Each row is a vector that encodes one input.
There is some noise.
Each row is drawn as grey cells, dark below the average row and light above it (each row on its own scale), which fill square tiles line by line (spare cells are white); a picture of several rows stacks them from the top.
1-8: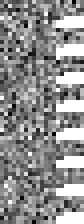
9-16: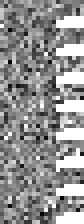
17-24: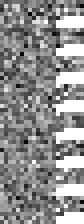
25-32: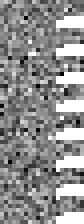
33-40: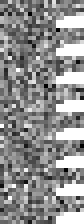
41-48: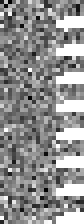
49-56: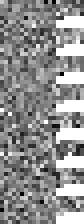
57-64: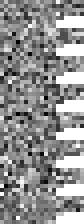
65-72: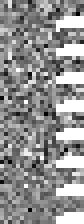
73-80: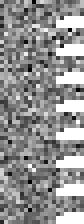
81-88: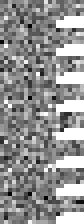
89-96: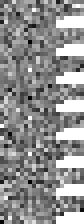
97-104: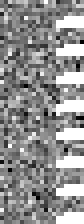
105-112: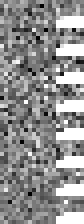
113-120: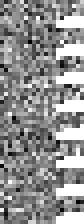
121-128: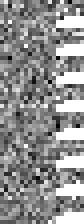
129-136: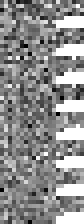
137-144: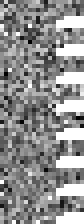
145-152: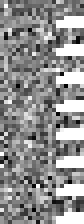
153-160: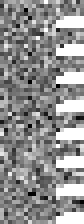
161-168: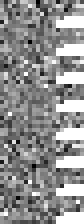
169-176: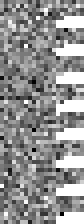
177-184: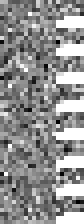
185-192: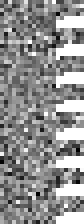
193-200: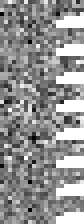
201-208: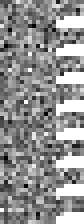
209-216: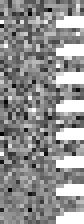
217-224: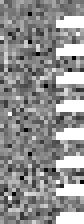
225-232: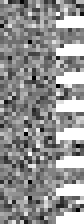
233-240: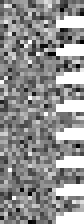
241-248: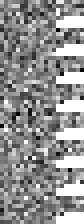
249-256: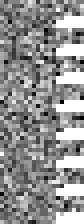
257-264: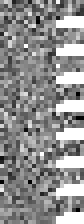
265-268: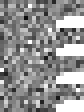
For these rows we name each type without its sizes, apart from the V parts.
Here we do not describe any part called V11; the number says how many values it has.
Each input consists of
a node of a tree, together with either four true/false values, or a value of V11.
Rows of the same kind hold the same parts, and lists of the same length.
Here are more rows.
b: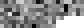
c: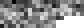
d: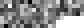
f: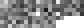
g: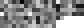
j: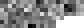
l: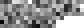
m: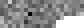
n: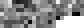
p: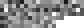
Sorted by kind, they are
b, j, l
c, d, f, g, m, n, p

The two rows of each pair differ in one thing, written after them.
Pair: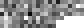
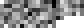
one of the four true/false values
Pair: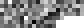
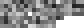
the node of the tree
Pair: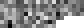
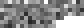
the node of the tree
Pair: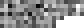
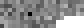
one of the four true/false values
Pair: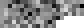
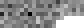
the node of the tree
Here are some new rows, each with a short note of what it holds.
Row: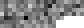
a node of a tree and a value of V11
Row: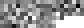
a node of a tree and four true/false values
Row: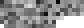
a node of a tree and a value of V11
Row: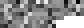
a node of a tree and four true/false values
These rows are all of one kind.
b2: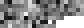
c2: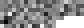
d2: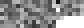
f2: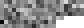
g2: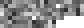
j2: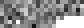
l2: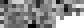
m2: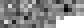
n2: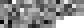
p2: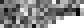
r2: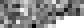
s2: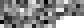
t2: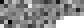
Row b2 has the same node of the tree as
f2, j2, m2 and r2.
